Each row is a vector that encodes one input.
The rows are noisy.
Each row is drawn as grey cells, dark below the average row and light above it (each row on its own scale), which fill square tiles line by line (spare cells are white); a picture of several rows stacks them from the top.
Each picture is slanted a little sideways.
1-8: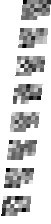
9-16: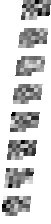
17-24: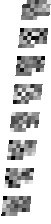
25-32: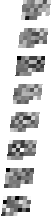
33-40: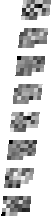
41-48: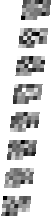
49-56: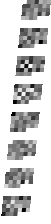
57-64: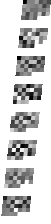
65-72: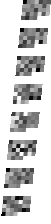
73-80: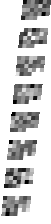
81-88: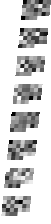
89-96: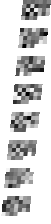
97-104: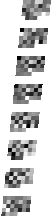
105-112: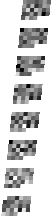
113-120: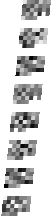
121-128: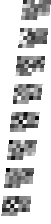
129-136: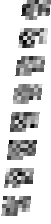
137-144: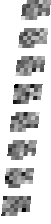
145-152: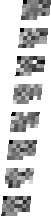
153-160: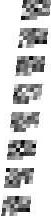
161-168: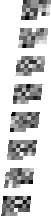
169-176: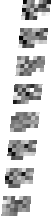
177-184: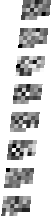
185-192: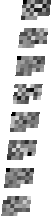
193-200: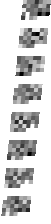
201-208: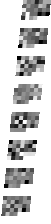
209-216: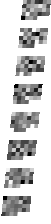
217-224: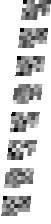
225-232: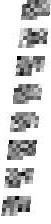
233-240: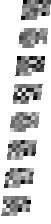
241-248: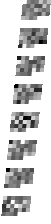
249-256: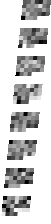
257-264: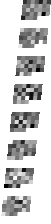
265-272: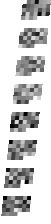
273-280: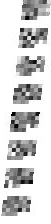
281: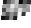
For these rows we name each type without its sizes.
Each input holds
a label.
